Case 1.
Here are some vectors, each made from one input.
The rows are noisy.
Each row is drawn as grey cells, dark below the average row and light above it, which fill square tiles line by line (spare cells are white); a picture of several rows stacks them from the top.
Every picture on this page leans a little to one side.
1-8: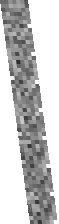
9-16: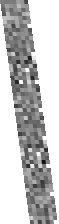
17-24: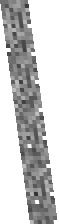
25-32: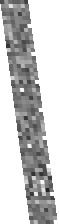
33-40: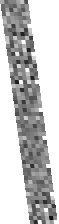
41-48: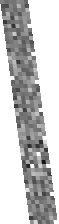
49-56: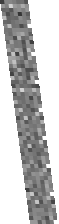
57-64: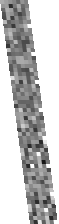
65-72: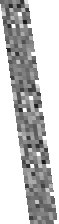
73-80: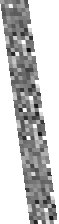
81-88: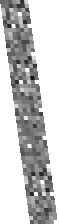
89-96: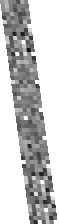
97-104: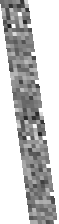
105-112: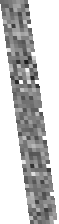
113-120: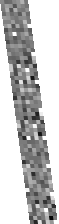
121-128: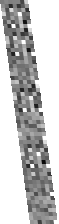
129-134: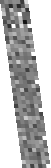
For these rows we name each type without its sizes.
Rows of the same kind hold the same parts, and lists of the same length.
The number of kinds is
3.
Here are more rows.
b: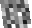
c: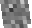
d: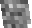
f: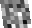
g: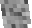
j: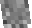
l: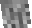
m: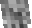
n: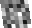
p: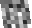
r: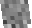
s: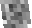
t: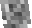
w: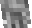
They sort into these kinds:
b, f, n, p
c, d, g, j, l, m, r, w
s, t

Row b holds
a point on a line.
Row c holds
a label and three true/false values.
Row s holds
a label.
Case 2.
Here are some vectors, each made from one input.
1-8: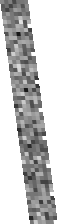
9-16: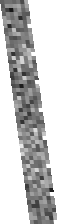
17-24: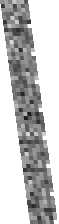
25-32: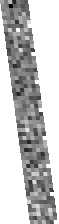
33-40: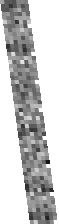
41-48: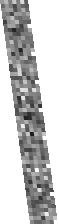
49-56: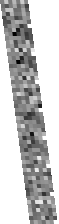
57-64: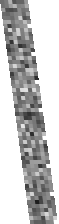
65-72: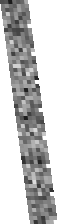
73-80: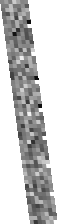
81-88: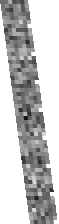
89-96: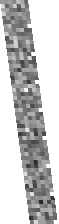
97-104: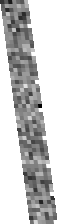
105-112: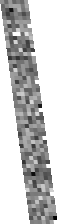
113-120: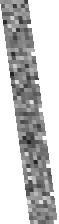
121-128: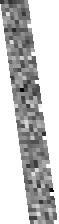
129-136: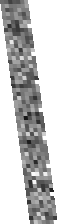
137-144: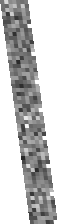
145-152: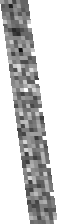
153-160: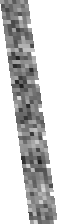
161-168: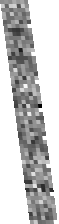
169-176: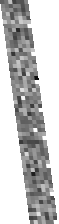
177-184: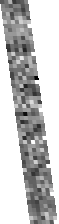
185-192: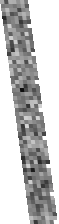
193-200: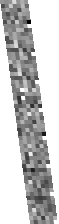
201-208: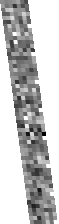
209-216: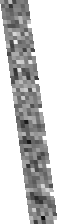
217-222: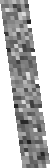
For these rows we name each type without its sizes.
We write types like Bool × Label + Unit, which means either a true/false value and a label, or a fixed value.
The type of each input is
Circle + Line × (Line × Line + Unit).
